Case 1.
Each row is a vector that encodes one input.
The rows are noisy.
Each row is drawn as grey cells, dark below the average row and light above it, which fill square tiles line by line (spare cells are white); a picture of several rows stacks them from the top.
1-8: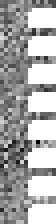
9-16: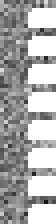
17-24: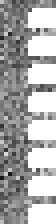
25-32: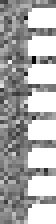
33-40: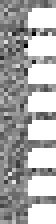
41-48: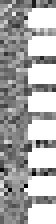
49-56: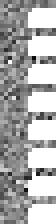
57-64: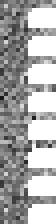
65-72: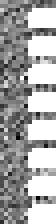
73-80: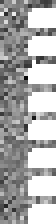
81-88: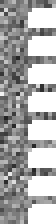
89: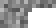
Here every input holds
a point on a 14-point circle.
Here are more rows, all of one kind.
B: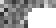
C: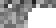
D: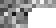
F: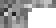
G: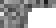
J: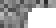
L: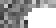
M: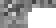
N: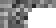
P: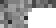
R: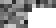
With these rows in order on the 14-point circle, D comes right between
F and L.
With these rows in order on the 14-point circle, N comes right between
B and C.
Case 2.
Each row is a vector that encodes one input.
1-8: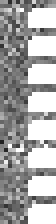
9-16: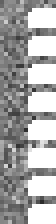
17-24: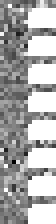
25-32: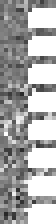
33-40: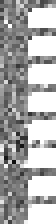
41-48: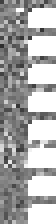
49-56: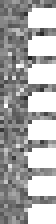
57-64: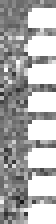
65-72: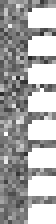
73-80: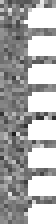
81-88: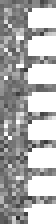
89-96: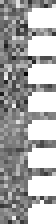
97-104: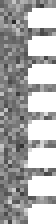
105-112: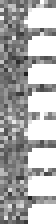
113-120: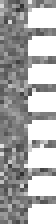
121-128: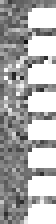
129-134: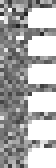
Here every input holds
either a point on a 9-point circle, or a fixed value.
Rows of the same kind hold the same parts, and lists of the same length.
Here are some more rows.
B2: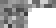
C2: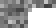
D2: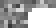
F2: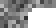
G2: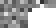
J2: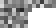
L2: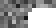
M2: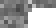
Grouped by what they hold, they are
B2, C2, D2, F2, L2, M2
G2, J2

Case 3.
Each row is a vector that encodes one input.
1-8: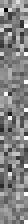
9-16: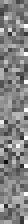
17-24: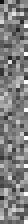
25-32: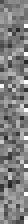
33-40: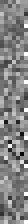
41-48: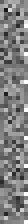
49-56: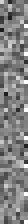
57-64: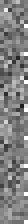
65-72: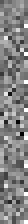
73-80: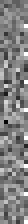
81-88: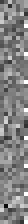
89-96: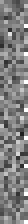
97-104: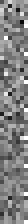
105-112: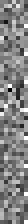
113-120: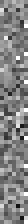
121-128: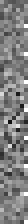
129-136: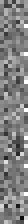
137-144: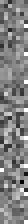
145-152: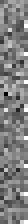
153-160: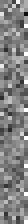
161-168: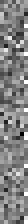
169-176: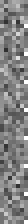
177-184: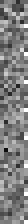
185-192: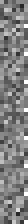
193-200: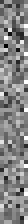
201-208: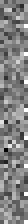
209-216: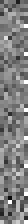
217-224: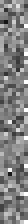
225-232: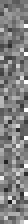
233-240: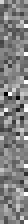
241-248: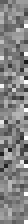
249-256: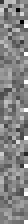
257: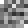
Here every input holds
a node of a 14-node tree.
